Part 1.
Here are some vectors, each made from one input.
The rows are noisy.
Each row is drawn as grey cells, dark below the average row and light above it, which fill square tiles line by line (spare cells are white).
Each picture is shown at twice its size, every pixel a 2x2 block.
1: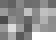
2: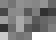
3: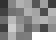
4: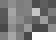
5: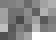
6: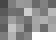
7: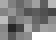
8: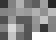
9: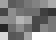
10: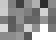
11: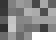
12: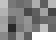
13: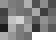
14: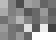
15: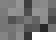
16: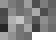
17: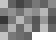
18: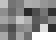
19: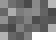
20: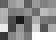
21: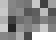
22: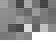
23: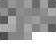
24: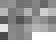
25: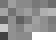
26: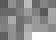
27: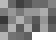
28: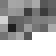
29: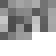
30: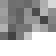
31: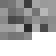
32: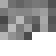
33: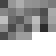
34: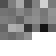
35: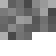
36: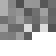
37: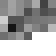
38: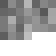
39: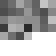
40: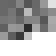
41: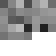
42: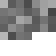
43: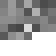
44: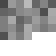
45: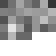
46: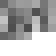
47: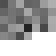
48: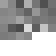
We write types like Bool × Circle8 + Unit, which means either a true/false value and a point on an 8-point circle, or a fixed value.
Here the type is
Bool × Bool × Bool × Bool.
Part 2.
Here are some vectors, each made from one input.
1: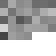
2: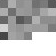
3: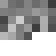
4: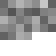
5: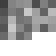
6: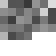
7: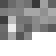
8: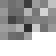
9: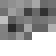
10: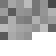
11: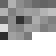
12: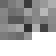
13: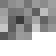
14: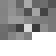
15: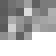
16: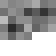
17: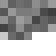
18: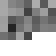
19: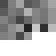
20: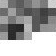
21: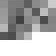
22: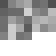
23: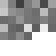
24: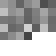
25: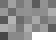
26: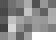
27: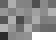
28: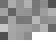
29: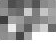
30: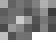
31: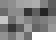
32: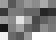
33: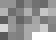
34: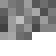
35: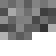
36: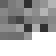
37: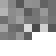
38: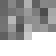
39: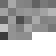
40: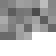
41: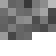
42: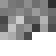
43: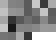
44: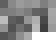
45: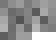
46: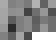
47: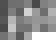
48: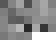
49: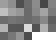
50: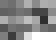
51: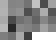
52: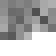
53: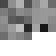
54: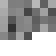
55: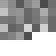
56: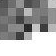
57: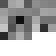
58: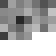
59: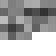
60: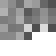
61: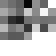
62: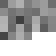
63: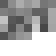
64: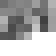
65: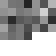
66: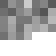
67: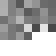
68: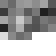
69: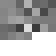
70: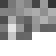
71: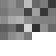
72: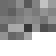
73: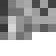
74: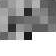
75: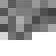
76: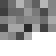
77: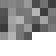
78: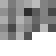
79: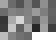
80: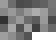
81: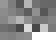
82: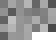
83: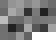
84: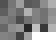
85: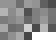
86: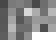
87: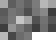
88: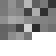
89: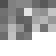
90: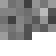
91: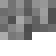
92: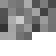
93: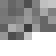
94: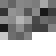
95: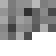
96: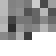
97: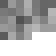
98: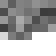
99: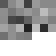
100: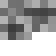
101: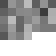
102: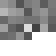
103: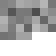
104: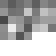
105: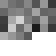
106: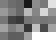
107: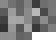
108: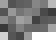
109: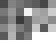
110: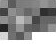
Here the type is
Bool × Bool × Bool × Bool.
